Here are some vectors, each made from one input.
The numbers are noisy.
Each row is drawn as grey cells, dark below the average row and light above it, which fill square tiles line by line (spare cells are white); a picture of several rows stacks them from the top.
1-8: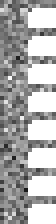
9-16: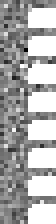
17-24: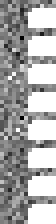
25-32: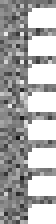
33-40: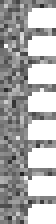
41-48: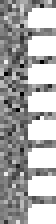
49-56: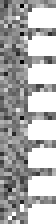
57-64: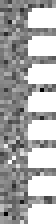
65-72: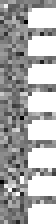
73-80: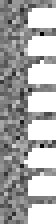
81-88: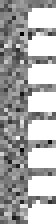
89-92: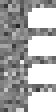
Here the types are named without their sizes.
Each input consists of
a point on a line, together with either a point on a line, or four true/false values.
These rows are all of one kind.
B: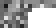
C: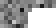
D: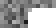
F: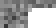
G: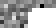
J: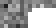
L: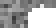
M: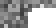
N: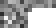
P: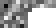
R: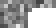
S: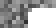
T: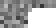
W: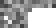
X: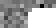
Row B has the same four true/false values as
J, M, N and W.
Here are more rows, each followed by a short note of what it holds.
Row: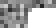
a point on a line and four true/false values
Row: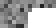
a point on a line and four true/false values
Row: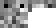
a point on each of two lines
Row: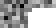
a point on each of two lines
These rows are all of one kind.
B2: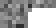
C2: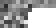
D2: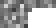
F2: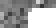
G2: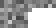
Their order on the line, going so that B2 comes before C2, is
D2, G2, F2, B2, C2.
